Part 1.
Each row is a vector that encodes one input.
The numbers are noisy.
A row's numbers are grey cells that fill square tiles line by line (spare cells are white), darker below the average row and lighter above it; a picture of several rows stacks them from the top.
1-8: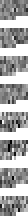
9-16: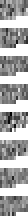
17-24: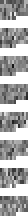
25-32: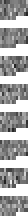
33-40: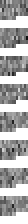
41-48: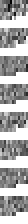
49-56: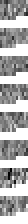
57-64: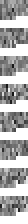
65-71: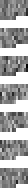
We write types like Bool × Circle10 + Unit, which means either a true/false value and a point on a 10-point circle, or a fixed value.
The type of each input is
List2(Line5).
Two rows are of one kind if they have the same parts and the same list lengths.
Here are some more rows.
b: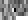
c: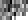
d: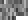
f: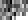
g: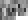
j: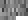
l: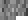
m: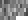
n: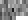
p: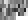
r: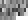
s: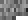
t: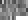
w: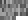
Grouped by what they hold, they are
b, d, j, l, m, s, t, w
c, f
g, n, p, r

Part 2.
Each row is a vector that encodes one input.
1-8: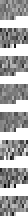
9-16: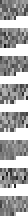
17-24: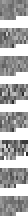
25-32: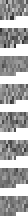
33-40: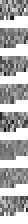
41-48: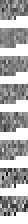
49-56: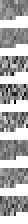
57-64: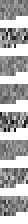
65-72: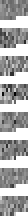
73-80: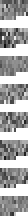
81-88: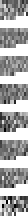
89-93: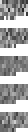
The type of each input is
Line6 + Line8.
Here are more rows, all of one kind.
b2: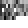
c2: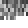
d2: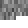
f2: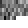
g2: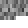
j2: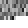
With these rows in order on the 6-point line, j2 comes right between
c2 and d2.
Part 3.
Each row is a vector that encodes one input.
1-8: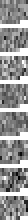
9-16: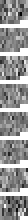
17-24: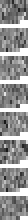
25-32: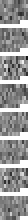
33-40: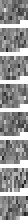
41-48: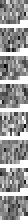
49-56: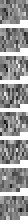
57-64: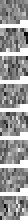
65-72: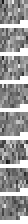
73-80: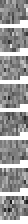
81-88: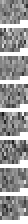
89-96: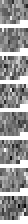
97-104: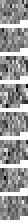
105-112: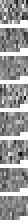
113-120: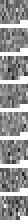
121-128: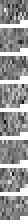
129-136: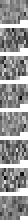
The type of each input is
Line8 + Line11.
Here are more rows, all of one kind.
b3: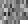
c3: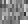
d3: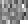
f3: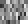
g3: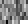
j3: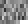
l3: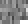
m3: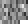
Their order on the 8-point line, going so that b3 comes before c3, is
b3, f3, m3, c3, d3, l3, j3, g3.
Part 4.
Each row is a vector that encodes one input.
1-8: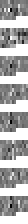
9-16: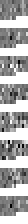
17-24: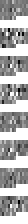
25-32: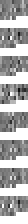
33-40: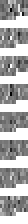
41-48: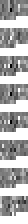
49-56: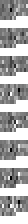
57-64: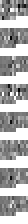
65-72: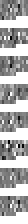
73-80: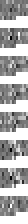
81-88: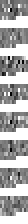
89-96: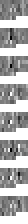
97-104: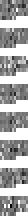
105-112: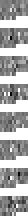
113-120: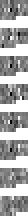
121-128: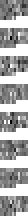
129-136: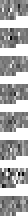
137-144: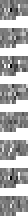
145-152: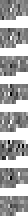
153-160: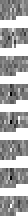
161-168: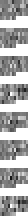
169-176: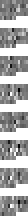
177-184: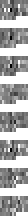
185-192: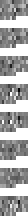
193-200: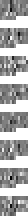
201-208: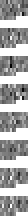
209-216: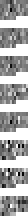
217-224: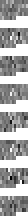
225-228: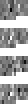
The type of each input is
List2(Line6).
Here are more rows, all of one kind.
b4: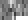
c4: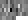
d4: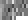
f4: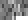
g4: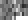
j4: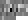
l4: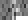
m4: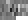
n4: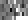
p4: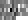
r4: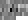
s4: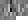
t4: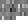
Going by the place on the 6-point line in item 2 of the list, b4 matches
d4, j4, m4 and r4.
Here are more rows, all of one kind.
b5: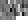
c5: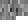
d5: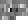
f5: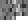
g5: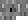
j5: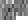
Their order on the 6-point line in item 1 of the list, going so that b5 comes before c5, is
b5, f5, j5, g5, d5, c5.
